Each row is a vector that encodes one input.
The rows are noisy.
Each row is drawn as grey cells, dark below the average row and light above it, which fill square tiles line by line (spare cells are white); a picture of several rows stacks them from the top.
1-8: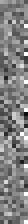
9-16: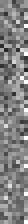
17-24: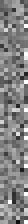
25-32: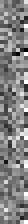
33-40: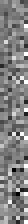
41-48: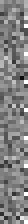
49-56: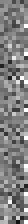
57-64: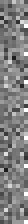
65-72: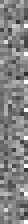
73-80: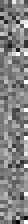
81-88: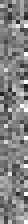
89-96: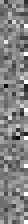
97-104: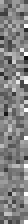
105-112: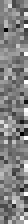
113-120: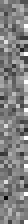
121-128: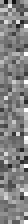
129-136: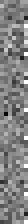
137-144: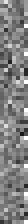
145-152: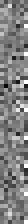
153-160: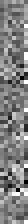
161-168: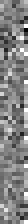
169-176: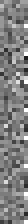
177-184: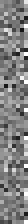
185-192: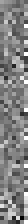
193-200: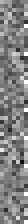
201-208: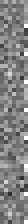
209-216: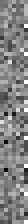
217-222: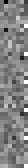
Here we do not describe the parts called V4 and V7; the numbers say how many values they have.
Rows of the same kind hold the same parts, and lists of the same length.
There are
3 kinds of row.
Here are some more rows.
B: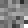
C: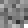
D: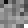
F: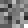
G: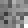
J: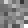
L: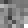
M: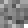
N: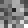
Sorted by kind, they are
B, J, N
C, F, M
D, G, L

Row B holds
a value of V7.
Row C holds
a point on a 5-point line.
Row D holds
a node of a 9-node tree and a value of V4.
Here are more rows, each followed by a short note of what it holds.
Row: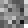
a node of a 9-node tree and a value of V4
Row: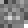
a node of a 9-node tree and a value of V4
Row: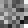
a point on a 5-point line
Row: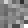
a value of V7
